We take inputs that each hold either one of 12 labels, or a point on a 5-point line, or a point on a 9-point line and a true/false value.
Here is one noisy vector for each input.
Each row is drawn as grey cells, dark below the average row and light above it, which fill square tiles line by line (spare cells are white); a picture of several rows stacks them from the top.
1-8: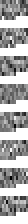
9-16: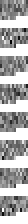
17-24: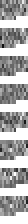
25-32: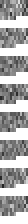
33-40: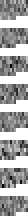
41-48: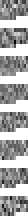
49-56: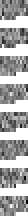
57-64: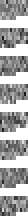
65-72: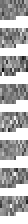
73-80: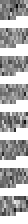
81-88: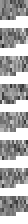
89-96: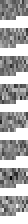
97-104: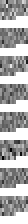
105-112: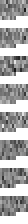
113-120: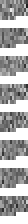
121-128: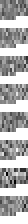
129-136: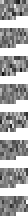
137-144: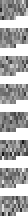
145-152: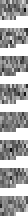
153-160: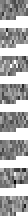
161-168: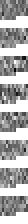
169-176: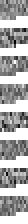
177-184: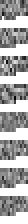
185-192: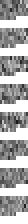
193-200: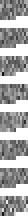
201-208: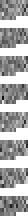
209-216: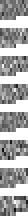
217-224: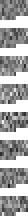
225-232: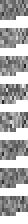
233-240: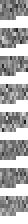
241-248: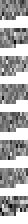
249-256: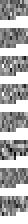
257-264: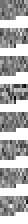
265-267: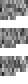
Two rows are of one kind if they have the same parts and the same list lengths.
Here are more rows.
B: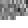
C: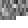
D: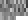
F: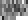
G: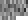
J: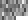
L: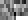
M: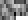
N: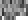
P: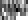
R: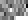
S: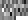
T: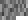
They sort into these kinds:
B, D, F, G, J, P, R
C, L, M, S
N, T

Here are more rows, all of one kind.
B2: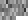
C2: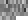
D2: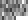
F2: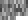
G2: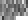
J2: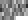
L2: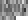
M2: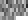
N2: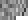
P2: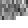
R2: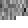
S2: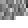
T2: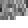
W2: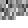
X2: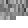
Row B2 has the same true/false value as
N2, R2, T2 and W2.
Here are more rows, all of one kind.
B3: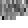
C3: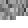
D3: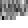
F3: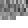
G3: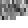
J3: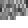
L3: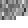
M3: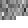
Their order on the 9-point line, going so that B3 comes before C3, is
D3, J3, G3, B3, F3, C3, L3, M3.
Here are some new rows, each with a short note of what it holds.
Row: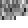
a point on a 9-point line and a true/false value
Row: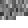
one of 12 labels
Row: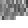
a point on a 9-point line and a true/false value
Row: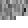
a point on a 9-point line and a true/false value
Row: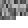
a point on a 5-point line
